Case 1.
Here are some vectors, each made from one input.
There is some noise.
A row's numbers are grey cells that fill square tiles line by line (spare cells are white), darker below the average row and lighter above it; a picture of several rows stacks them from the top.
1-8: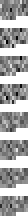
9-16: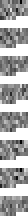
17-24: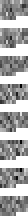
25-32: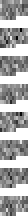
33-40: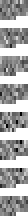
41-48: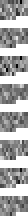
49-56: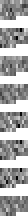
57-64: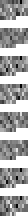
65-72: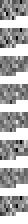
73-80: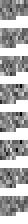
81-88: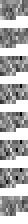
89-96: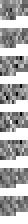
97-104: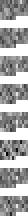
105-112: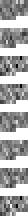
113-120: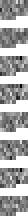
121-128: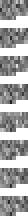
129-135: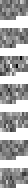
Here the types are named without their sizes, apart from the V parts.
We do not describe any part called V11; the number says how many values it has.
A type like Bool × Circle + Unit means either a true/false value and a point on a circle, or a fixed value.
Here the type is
(Circle + Unit) × V11 + Tree.
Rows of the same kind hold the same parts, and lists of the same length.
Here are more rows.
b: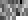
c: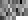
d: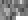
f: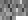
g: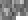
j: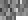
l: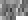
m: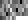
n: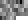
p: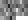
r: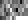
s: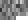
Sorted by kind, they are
b, c, m, n, r
d, f, g, j, p, s
l

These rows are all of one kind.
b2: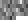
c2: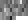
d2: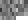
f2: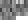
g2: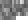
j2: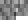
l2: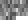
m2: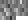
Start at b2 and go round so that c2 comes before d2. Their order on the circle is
b2, c2, m2, l2, g2, j2, d2, f2.
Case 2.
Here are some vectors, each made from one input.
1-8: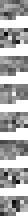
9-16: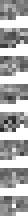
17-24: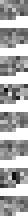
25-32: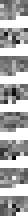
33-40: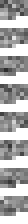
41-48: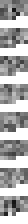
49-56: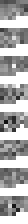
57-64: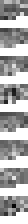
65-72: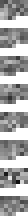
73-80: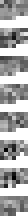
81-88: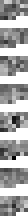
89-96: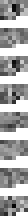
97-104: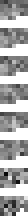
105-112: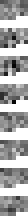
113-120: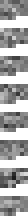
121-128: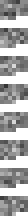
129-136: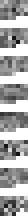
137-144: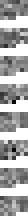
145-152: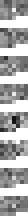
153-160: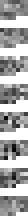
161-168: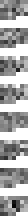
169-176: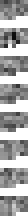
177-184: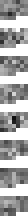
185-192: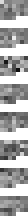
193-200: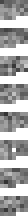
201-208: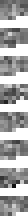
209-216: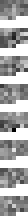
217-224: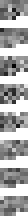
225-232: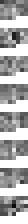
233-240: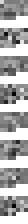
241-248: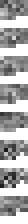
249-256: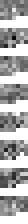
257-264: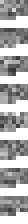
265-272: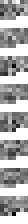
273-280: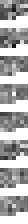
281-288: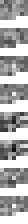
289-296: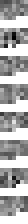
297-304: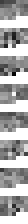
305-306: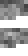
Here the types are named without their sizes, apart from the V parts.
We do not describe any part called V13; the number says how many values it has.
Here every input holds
either a label, or a true/false value and a value of V13.
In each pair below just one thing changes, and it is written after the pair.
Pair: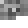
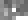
the true/false value
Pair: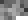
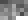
the value of V13
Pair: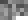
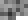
the true/false value
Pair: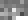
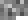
the true/false value
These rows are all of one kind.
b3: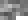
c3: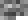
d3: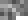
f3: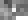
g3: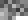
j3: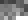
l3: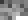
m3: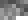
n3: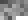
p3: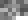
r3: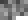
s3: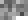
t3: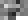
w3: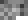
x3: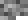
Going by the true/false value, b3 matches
c3, d3, t3 and x3.
